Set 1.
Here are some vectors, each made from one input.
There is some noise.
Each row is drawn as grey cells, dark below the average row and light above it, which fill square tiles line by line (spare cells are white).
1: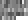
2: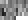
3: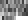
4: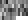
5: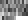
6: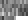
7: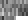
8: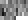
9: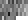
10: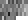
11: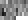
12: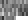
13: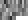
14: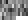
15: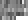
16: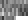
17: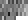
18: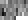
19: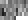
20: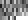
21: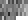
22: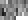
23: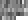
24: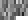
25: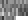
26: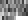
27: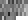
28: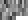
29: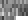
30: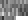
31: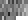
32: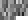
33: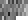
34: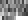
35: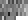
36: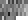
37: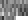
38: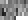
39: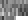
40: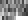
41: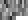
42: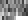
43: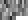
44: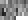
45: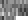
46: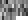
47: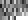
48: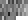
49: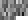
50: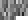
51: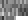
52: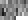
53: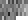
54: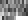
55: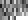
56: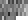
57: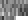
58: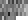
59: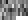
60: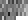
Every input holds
a point on a 9-point line.
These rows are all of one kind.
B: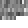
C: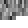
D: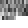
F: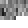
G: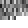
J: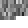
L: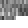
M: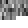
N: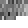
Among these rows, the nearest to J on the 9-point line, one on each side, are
C and L.
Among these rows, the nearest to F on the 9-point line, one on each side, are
G and N.
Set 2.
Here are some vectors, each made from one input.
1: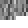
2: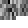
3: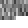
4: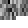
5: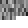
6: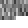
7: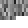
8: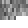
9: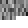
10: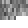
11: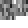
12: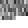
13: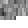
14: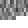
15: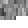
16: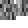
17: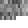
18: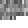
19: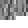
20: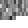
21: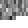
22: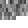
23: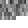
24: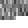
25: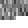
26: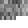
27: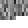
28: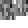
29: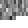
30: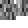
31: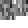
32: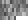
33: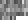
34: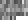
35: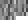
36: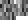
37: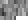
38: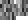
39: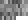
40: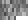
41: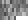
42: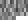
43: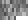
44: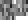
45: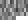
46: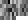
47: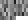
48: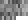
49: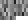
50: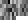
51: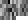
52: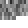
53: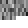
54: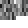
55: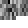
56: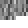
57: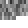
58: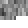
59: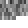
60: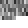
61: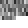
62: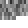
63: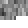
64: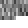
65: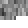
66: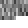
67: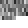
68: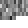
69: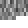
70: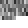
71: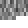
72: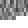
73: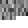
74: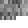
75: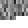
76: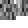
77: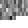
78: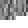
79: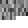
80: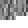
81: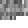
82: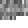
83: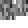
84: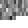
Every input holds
a point on a 15-point line.
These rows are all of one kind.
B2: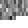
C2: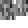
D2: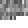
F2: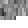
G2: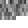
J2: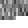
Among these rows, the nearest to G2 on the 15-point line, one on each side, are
C2 and F2.
